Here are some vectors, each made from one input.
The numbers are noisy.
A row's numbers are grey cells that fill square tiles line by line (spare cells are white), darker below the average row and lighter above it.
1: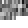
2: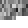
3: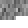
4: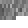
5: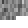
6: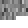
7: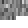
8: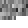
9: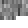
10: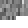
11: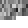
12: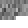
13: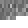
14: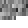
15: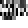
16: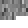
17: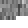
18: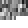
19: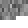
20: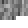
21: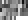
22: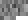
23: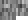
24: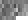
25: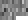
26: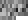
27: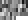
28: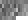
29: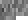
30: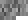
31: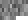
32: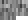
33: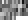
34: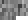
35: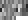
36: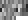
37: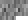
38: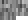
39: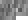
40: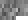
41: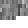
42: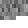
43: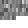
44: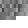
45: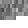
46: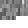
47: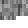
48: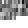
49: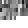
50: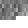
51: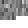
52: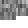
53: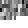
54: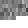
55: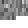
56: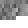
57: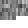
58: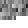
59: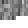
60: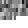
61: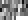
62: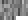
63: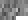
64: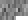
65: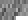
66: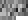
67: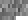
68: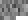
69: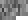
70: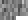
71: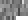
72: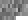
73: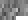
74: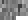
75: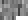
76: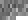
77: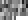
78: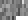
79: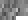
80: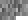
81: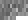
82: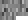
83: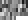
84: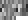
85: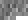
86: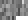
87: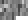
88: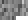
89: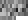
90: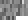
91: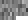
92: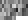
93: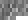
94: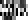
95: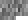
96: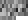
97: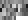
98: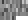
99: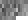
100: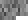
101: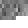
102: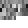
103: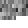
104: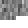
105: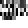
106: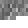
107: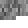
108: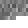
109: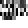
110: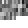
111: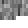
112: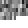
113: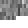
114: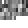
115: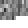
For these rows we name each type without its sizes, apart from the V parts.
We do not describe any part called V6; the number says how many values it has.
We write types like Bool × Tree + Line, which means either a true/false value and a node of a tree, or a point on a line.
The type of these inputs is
List(Bool × V6).
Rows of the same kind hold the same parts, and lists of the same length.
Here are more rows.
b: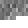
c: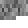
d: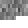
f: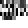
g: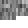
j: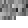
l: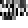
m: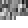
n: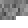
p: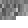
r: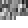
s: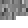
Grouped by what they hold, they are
b, c, d, g, n, p, s
f, l
j, m, r

